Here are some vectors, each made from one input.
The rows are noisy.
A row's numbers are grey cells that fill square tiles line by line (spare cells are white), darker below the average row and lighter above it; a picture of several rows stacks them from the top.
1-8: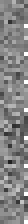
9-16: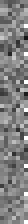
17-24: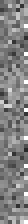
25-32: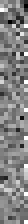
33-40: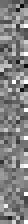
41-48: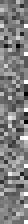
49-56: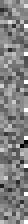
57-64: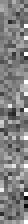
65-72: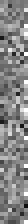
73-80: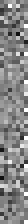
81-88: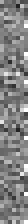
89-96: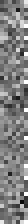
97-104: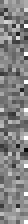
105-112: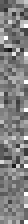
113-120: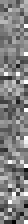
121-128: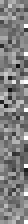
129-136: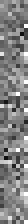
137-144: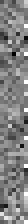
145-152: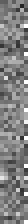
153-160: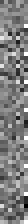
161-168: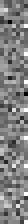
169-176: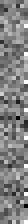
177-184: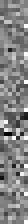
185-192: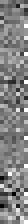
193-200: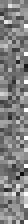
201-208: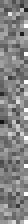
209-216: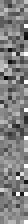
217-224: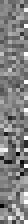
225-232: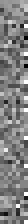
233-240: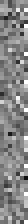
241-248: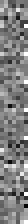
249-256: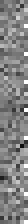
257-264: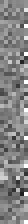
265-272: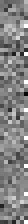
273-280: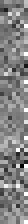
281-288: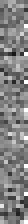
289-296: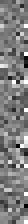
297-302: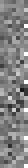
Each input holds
one of 6 labels and one of 12 labels.
